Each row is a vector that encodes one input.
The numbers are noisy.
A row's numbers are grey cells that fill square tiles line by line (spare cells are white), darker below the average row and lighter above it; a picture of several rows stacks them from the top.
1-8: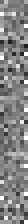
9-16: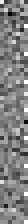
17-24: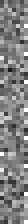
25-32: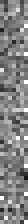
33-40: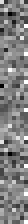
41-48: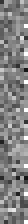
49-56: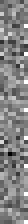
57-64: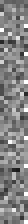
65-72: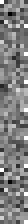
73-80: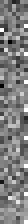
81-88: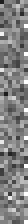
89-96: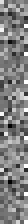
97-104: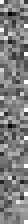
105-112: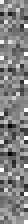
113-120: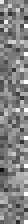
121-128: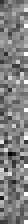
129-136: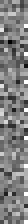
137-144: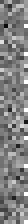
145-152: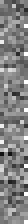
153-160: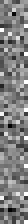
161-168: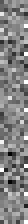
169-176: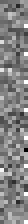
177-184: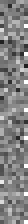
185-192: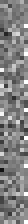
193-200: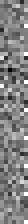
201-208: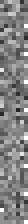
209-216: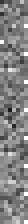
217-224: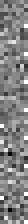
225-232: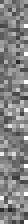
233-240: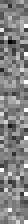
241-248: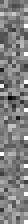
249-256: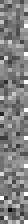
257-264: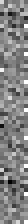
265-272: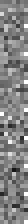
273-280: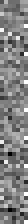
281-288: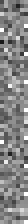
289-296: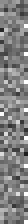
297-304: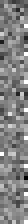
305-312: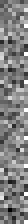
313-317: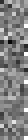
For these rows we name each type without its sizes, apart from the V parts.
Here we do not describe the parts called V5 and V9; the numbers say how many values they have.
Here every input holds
either a label, a point on each of two lines and a value of V9, or a value of V5.
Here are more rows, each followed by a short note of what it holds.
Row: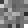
a label, a point on each of two lines and a value of V9
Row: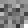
a label, a point on each of two lines and a value of V9
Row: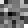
a value of V5
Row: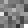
a label, a point on each of two lines and a value of V9
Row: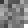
a label, a point on each of two lines and a value of V9
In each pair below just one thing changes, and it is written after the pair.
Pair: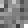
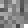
the place on one of the two lines
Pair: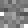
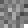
the label
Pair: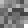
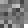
the label
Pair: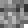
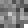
the place on one of the two lines
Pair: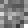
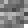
the place on one of the two lines
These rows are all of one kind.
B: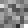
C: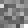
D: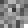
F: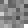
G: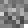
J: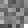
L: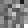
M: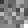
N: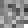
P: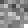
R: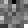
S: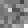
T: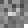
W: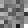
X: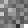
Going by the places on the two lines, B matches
G, J, L and N.
